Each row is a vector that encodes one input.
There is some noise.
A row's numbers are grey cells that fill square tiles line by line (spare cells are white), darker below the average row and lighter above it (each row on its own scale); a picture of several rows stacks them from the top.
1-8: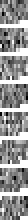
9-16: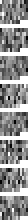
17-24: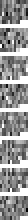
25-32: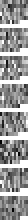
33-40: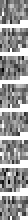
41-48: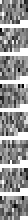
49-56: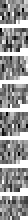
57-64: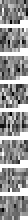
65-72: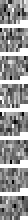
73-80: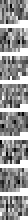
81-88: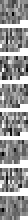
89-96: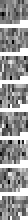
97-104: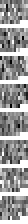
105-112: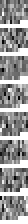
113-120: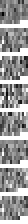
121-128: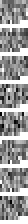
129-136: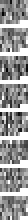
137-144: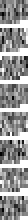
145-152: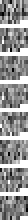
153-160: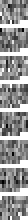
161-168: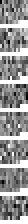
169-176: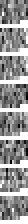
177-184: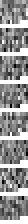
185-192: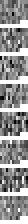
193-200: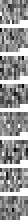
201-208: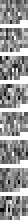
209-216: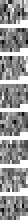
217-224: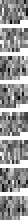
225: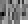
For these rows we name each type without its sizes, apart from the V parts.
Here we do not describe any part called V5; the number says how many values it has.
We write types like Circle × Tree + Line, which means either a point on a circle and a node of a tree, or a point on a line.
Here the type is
List(Bool × V5).
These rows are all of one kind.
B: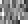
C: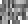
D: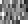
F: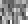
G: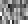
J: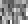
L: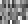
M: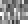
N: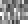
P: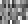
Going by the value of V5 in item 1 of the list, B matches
M and N.
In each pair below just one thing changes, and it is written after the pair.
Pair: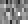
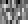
the value of V5 in item 1 of the list
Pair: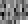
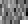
the value of V5 in item 1 of the list
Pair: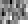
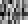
the true/false value in item 1 of the list
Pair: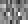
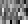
the true/false value in item 1 of the list
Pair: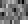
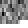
the true/false value in item 1 of the list
